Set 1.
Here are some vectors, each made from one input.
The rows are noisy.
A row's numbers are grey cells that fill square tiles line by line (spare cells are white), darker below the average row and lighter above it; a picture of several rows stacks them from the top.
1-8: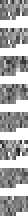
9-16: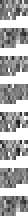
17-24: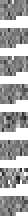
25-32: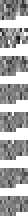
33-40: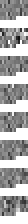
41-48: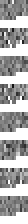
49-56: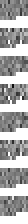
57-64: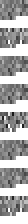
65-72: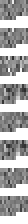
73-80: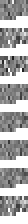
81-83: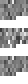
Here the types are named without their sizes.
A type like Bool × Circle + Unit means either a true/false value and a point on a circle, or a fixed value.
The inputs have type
Bool × Line.
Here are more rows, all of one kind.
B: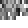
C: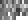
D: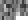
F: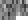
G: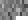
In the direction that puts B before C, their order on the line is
B, C, G, F, D.
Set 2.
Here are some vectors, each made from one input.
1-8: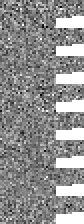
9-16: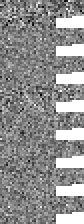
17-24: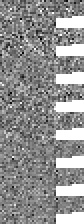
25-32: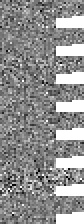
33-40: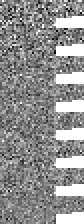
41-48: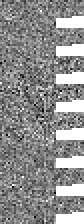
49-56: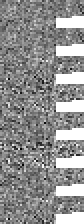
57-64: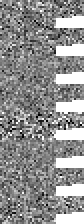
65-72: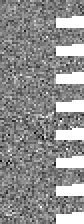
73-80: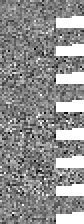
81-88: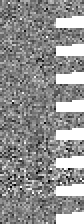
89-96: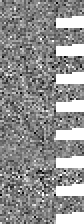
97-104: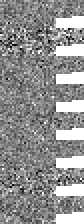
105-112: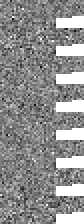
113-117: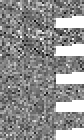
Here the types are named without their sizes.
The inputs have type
Circle + Line.
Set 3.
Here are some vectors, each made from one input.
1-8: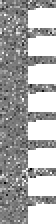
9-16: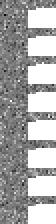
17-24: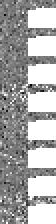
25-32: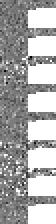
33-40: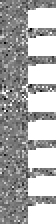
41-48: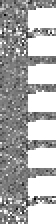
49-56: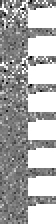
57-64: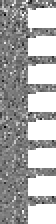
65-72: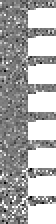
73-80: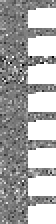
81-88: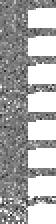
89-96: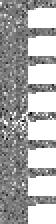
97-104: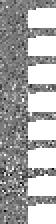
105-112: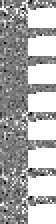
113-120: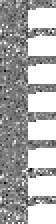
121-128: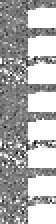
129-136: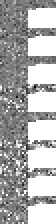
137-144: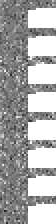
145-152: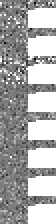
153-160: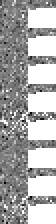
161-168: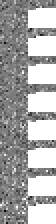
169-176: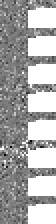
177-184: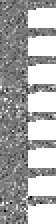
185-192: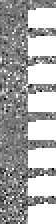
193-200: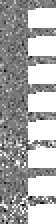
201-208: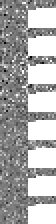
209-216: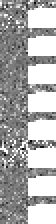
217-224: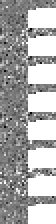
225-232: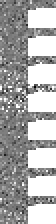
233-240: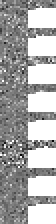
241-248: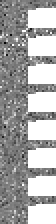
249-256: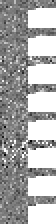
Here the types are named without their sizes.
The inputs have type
List(Line).
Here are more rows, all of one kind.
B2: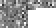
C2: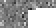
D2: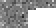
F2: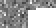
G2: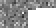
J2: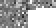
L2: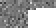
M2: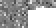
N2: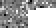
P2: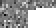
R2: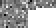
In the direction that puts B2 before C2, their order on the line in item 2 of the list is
N2, B2, L2, M2, P2, J2, F2, D2, R2, G2, C2.
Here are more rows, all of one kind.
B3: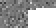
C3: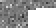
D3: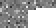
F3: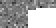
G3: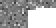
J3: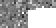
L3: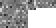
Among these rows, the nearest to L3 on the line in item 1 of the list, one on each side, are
D3 and F3.
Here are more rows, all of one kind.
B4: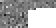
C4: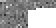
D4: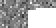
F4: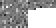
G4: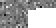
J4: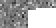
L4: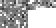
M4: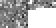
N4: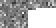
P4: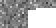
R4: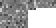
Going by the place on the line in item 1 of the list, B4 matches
C4, F4, G4 and M4.
